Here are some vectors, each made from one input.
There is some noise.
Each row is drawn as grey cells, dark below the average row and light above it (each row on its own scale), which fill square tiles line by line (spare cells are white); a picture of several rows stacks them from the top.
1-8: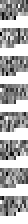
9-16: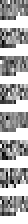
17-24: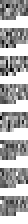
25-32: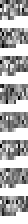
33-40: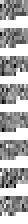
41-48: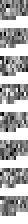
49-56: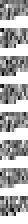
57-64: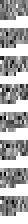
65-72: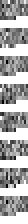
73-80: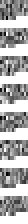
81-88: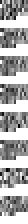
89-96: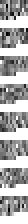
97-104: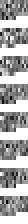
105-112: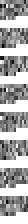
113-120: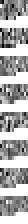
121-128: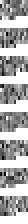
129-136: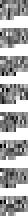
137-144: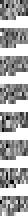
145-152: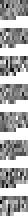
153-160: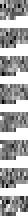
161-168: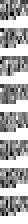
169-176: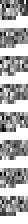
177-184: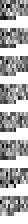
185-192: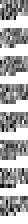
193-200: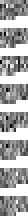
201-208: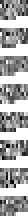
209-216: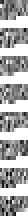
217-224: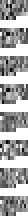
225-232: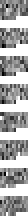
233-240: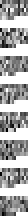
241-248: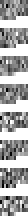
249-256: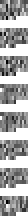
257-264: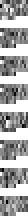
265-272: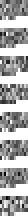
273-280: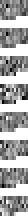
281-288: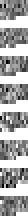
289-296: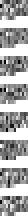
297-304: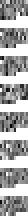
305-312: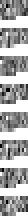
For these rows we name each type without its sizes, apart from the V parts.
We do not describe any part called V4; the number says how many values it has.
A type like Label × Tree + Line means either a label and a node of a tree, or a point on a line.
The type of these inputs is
Line × Line + (Tree + Unit) × V4.
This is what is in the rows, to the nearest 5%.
About 35% of them hold a point on each of two lines. The rest hold a value of V4, together with either a fixed value, or a node of a tree.
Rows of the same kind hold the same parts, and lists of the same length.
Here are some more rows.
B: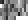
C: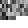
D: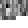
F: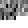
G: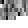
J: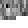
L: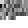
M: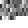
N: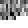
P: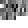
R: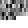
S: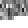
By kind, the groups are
B, G, N
C, D, F, J, P, R
L, M, S

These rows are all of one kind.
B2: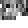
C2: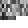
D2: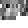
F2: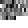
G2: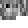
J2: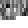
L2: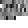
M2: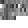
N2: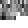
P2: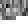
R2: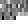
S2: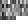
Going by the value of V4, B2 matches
D2, G2, J2 and P2.
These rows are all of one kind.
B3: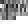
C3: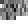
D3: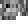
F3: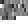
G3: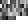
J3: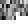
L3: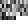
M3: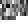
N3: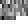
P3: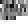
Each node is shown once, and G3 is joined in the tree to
L3.
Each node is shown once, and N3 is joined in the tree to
D3 and M3.
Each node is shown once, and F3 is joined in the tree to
D3.
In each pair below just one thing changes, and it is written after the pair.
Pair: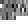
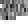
the node of the tree
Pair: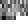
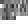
the value of V4
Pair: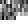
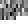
the node of the tree
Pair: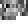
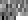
the value of V4
